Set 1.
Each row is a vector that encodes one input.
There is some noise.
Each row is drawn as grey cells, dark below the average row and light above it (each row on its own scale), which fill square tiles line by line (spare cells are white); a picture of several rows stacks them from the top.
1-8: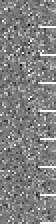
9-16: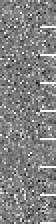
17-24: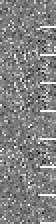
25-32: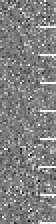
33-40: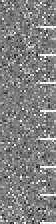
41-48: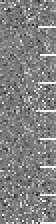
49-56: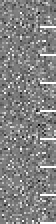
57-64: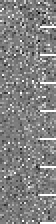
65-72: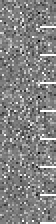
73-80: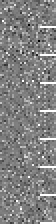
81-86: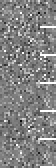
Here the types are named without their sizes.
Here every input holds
either a node of a tree, or four true/false values.
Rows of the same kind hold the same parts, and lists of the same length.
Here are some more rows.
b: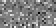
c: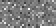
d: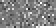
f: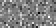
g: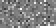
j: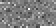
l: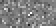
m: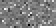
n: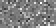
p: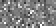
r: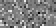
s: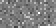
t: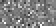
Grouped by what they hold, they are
b, f, r
c, d, g, j, l, m, n, p, s, t

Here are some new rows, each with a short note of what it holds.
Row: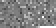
four true/false values
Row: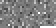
four true/false values
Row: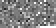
four true/false values
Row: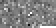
four true/false values
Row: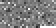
four true/false values
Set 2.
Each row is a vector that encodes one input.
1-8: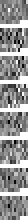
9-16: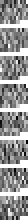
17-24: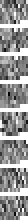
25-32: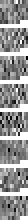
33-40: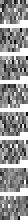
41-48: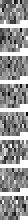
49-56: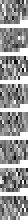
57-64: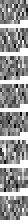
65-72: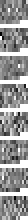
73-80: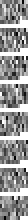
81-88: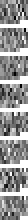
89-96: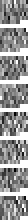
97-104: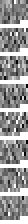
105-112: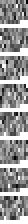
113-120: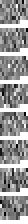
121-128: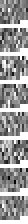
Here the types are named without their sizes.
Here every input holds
two labels.
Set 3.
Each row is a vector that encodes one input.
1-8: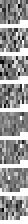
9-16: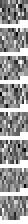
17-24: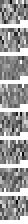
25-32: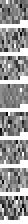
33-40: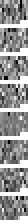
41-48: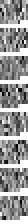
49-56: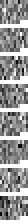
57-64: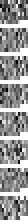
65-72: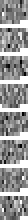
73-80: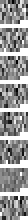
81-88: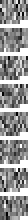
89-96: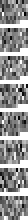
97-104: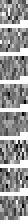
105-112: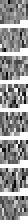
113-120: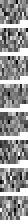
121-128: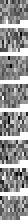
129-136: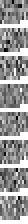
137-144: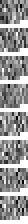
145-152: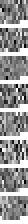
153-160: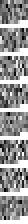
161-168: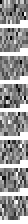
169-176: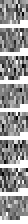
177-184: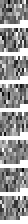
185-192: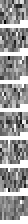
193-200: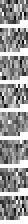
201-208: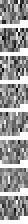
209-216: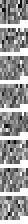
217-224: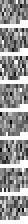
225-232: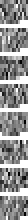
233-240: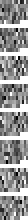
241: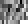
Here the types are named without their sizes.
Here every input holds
either a fixed value, or two labels.
